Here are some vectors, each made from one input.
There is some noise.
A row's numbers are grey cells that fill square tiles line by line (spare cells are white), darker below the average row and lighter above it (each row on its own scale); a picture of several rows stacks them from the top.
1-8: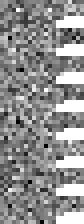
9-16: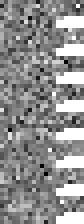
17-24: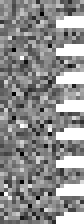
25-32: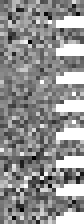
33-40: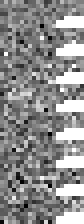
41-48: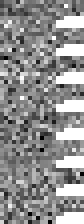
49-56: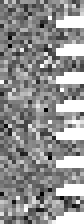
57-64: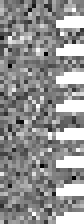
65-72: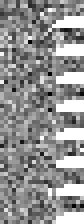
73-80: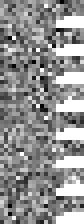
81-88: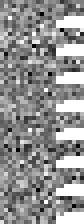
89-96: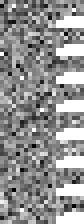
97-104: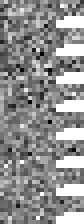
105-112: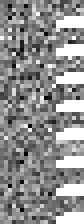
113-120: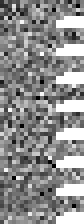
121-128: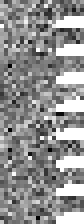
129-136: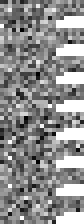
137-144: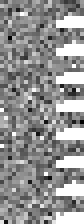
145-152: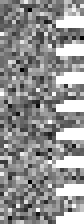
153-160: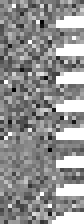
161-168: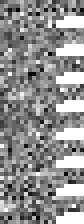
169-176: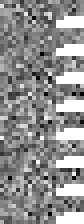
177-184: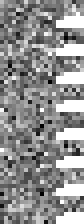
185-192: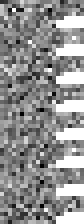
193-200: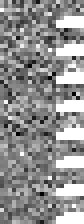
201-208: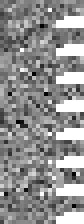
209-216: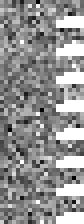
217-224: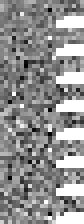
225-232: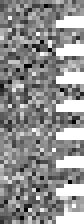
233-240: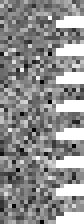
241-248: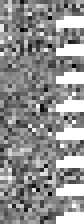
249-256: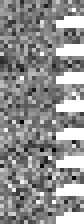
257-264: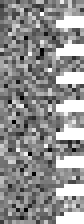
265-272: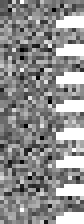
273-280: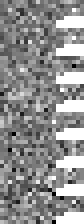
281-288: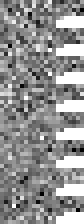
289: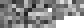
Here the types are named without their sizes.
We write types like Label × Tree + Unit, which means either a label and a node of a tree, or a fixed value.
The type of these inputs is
Circle × Label × Label + Unit.
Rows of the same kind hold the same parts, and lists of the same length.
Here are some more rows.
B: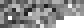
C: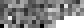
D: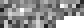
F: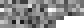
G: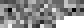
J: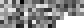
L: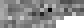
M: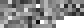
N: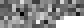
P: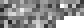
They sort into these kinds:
B, C, F, G, J, L, M, N
D, P

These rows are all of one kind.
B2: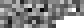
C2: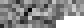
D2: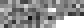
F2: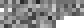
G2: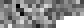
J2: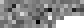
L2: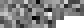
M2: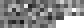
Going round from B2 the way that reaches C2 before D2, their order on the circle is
B2, C2, M2, G2, J2, L2, F2, D2.
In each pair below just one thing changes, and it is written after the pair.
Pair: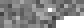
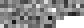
the place on the circle
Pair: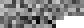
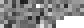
one of the two labels
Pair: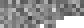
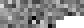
one of the two labels
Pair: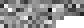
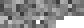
the place on the circle
